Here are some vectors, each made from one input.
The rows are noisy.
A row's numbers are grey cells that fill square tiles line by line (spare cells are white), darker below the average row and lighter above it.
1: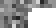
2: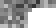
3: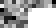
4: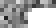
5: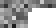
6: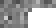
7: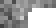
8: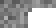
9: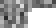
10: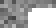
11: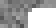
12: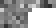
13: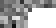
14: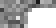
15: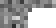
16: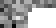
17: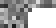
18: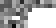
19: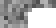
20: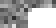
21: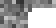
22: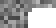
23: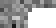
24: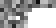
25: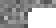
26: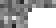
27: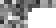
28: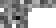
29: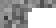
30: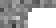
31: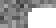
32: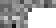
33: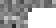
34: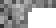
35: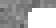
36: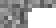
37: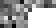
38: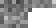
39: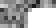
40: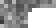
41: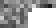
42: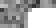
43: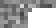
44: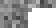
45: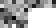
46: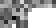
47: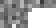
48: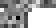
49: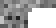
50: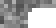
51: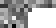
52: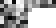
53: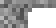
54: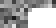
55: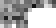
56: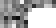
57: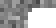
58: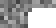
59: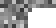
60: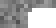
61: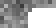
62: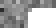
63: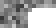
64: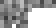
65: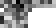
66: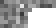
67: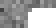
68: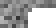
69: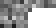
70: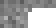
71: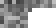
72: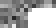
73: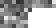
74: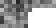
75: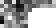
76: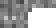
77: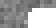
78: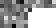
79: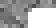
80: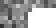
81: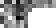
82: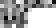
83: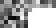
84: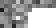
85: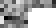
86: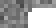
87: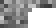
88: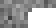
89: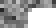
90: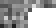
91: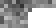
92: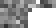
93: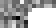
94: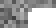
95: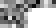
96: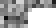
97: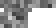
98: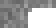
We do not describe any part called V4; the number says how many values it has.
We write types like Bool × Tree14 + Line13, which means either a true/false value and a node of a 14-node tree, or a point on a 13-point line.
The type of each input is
Bool × V4 + Tree8.
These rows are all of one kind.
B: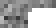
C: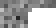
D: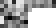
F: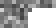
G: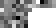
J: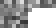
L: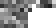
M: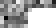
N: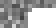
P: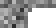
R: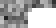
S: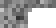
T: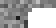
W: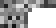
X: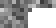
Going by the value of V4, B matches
G, L, P and X.
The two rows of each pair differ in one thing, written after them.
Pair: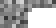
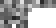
the value of V4
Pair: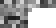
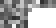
the value of V4
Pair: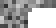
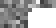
the true/false value
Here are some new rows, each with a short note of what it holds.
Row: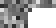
a true/false value and a value of V4
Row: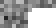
a true/false value and a value of V4
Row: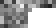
a true/false value and a value of V4
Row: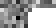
a true/false value and a value of V4
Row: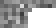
a true/false value and a value of V4
